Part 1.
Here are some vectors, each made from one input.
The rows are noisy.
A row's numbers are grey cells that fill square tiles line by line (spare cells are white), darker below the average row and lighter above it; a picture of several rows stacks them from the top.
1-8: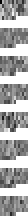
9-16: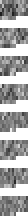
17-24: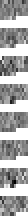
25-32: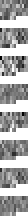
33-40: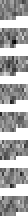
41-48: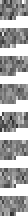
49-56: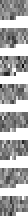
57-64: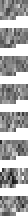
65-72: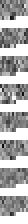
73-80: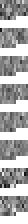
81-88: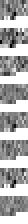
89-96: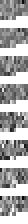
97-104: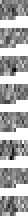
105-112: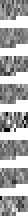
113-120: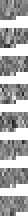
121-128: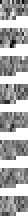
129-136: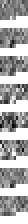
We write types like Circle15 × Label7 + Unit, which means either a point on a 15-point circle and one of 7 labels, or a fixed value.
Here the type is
Bool × Circle6.
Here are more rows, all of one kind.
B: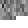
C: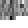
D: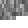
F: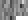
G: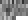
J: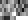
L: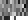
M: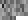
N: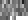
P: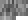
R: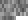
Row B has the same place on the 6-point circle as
L and M.
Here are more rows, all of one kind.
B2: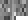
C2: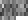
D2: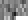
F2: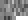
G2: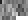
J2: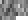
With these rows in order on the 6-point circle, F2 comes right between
D2 and J2.
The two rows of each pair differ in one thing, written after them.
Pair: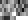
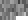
the true/false value
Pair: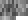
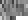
the true/false value
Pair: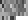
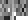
the place on the 6-point circle
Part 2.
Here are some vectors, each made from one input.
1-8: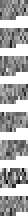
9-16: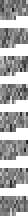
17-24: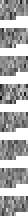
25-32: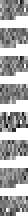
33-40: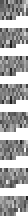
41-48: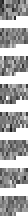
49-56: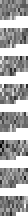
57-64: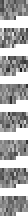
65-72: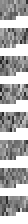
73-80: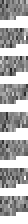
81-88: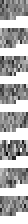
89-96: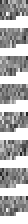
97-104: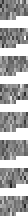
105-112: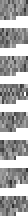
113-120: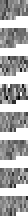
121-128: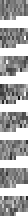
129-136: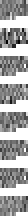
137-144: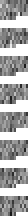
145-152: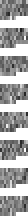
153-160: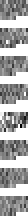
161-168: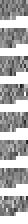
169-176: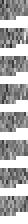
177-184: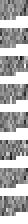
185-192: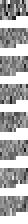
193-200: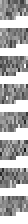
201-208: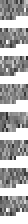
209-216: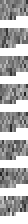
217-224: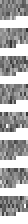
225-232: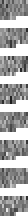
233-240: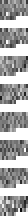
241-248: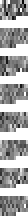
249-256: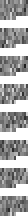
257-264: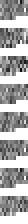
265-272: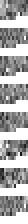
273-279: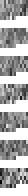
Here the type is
List2(Circle6).
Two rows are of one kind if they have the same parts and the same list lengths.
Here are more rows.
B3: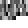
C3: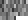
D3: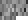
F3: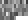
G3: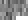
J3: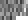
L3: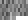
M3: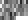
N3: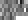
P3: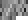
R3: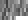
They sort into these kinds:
B3
C3, D3, G3, L3, P3
F3, J3, M3, N3, R3

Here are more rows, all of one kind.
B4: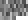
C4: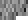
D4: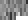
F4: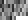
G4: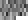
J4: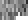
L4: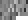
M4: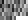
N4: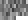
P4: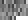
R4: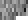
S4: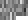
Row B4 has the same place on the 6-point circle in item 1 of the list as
G4 and N4.
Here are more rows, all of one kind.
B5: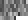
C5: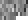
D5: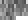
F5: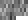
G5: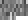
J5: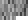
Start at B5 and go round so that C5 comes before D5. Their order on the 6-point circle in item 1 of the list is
B5, G5, J5, C5, F5, D5.
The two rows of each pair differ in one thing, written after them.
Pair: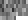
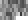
the place on the 6-point circle in item 1 of the list
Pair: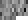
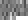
the place on the 6-point circle in item 1 of the list
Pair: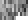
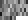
the place on the 6-point circle in item 2 of the list
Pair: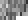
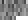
the place on the 6-point circle in item 1 of the list
